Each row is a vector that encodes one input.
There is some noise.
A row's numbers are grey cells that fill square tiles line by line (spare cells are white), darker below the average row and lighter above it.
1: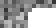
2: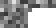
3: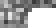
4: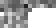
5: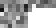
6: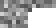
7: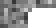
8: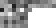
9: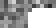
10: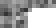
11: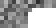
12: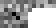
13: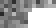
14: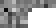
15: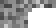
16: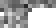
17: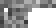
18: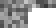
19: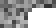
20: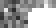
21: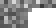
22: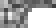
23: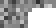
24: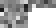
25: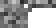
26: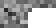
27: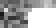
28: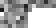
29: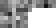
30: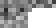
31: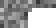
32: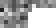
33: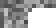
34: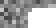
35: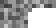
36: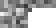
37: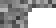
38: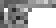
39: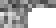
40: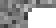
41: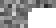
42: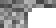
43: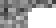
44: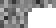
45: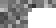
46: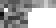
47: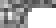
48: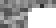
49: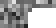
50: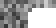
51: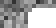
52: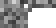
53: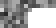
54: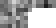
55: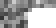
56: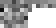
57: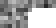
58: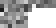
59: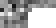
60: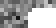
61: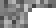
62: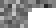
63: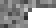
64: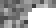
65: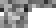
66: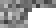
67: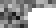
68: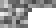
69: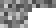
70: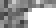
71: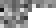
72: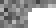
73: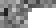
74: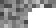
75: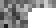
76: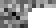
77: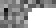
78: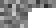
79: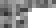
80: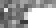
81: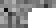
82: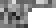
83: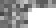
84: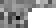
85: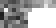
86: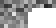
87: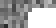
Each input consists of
one of 5 labels, together with either a point on a 6-point line, or four true/false values.
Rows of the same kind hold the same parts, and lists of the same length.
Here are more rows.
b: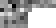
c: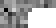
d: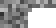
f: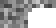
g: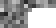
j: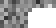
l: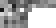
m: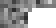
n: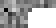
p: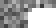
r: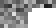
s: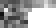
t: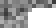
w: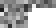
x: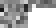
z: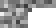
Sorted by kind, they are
b, l, w, x, z
c, d, f, g, j, m, n, p, r, s, t

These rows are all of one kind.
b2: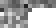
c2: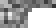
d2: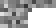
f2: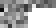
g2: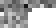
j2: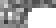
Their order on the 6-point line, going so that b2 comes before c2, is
f2, d2, g2, b2, j2, c2.
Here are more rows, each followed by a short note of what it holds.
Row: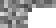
one of 5 labels and a point on a 6-point line
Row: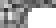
one of 5 labels and a point on a 6-point line
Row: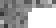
one of 5 labels and four true/false values
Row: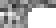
one of 5 labels and a point on a 6-point line
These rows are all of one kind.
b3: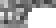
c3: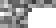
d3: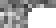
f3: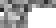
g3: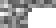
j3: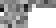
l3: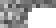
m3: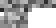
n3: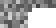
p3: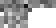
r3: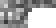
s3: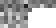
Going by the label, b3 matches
l3, n3 and r3.
